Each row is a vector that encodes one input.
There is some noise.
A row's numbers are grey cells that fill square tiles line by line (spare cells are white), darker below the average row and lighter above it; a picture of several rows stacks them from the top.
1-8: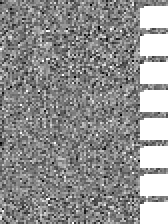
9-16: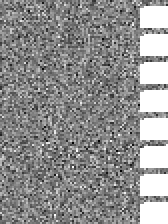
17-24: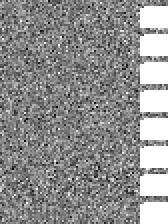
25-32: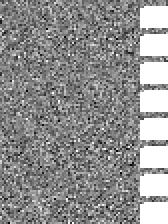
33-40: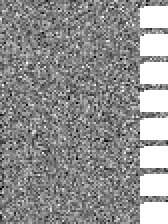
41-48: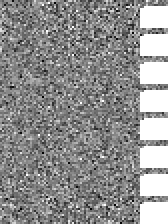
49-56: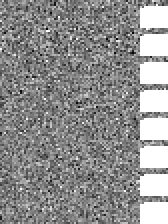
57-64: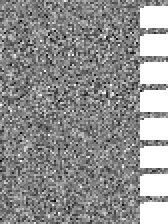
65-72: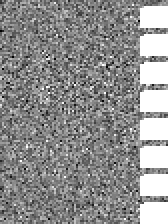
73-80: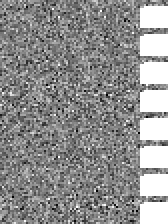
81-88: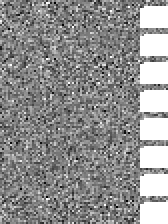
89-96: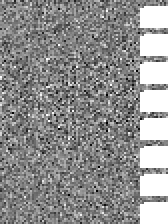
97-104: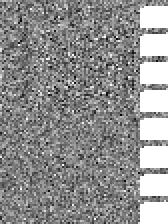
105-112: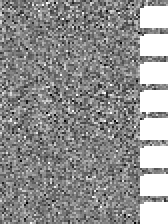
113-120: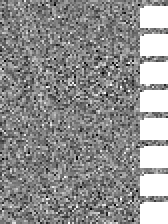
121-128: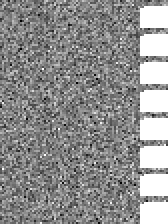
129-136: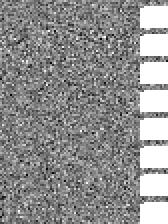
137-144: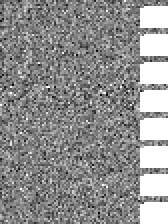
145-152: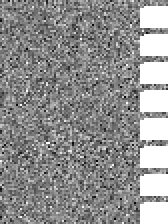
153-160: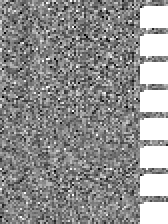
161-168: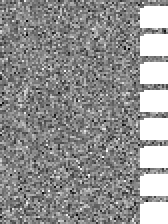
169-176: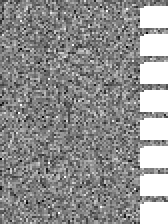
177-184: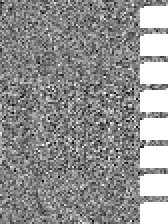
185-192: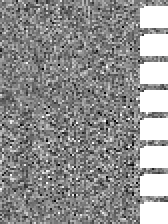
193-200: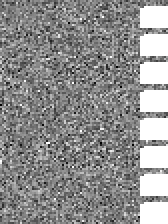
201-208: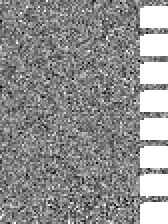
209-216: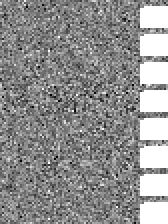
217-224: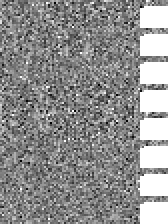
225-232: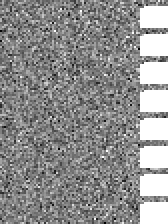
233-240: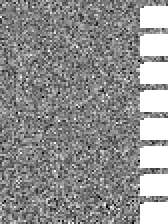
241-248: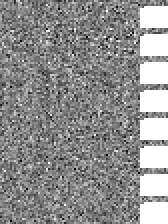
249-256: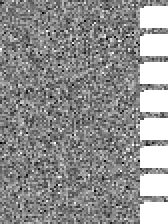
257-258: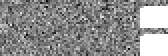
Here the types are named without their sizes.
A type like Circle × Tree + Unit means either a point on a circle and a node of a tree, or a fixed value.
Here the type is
Bool × Circle + Line.
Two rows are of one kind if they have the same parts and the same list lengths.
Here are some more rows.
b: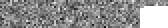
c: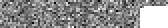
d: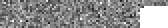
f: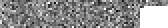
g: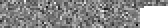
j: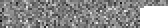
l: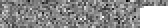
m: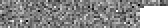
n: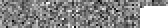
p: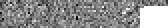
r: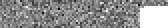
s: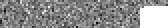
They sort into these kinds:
b, d, g, j, l, m, p, r, s
c, f, n

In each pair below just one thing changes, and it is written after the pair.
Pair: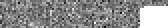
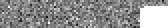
the place on the circle
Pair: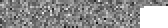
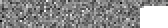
the place on the circle
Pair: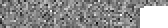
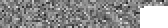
the place on the circle
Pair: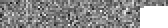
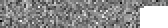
the true/false value
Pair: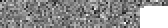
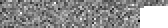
the place on the circle
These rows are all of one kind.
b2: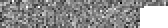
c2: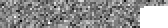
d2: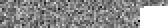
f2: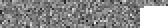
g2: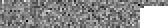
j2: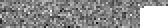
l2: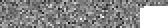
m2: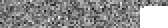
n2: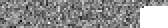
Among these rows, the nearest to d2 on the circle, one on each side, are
b2 and l2.
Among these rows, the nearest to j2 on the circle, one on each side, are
f2 and n2.
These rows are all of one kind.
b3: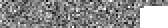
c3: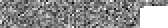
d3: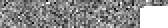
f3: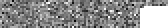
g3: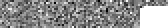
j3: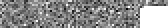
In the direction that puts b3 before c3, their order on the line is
g3, b3, c3, d3, j3, f3.
